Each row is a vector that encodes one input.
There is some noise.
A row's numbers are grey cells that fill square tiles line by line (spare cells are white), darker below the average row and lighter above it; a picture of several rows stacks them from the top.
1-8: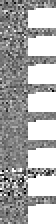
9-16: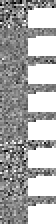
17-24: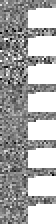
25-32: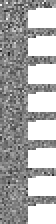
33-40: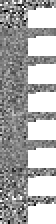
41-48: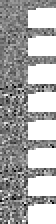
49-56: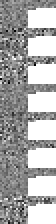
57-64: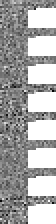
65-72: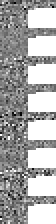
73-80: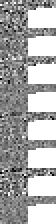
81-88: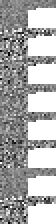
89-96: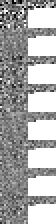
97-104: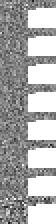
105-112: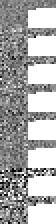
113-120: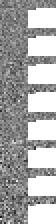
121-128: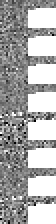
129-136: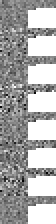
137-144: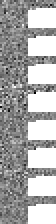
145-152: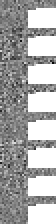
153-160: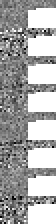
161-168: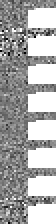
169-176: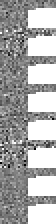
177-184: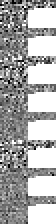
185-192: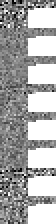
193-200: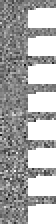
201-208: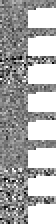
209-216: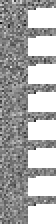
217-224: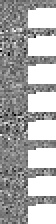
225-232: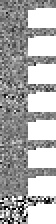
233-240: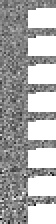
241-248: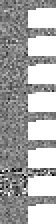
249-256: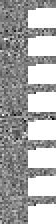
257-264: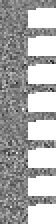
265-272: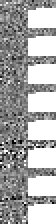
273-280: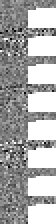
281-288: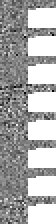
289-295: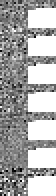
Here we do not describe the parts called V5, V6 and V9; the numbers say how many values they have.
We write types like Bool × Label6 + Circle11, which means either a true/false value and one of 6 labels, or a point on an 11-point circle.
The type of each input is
Bool × Bool × Bool × V9 + (Line7 + V6) × V5 + Line8.
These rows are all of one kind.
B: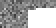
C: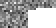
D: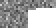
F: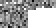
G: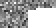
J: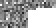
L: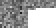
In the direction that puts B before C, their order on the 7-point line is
L, J, B, G, C, D, F.
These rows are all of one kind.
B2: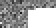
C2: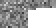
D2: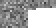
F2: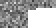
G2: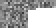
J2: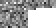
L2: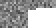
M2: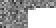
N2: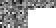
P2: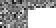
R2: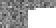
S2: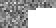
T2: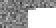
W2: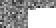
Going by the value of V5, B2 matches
F2, L2, P2 and S2.
